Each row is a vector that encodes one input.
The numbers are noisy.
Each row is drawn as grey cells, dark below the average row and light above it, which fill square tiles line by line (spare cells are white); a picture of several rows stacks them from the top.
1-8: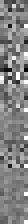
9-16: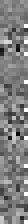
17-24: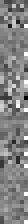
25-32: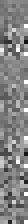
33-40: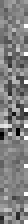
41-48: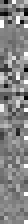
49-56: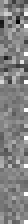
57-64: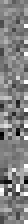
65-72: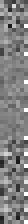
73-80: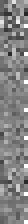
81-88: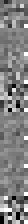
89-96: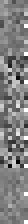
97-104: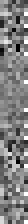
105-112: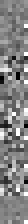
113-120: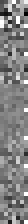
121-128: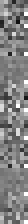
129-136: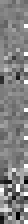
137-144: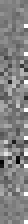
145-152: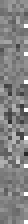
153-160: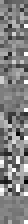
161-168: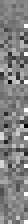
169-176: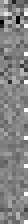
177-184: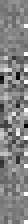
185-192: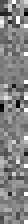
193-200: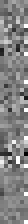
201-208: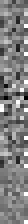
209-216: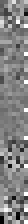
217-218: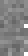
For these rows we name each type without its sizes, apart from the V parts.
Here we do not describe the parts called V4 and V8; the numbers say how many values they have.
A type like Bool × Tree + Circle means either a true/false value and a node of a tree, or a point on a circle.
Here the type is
Bool × (Line × Line + V8) + V4.
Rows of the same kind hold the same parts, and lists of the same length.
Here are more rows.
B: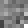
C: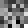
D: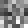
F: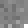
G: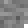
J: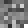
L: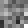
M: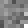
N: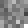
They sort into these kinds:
B, D, L, M
C, J
F, G, N

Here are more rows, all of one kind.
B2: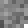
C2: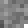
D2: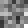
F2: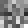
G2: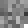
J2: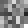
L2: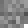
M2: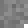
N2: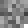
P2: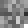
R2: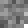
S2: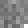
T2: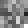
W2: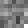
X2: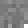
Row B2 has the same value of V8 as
C2, D2, P2 and T2.
